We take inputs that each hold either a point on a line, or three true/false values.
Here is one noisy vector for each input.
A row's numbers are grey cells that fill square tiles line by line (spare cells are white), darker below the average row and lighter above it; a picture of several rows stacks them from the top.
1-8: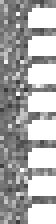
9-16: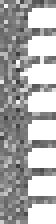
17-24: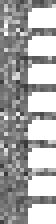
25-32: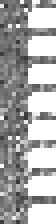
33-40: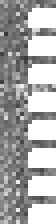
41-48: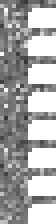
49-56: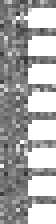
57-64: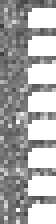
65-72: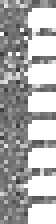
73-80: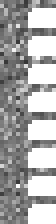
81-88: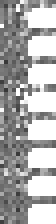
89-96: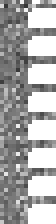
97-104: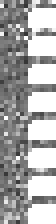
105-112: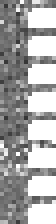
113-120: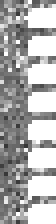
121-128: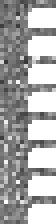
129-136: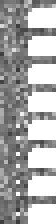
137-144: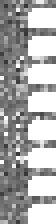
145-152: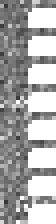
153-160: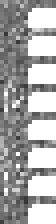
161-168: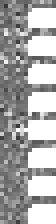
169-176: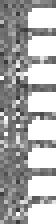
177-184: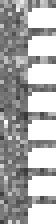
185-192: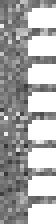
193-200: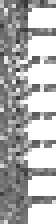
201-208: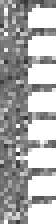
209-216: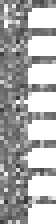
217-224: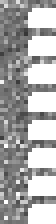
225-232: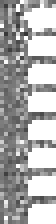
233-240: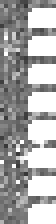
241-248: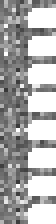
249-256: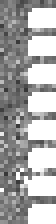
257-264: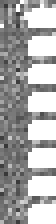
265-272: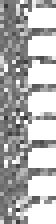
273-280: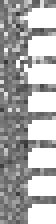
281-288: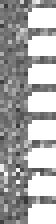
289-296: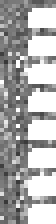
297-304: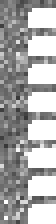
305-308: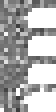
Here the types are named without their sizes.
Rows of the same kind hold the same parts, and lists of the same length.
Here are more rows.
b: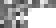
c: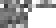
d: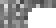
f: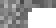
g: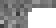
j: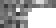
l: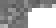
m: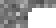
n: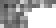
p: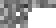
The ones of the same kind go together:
b, c, g, j
d, f, l, m, n, p

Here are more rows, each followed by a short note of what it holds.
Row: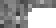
a point on a line
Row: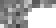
three true/false values
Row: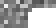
three true/false values
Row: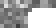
three true/false values
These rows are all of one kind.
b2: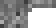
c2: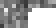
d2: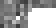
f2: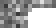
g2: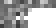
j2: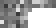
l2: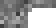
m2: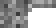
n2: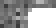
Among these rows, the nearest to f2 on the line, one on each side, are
c2 and m2.
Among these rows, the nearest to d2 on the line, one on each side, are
c2 and n2.
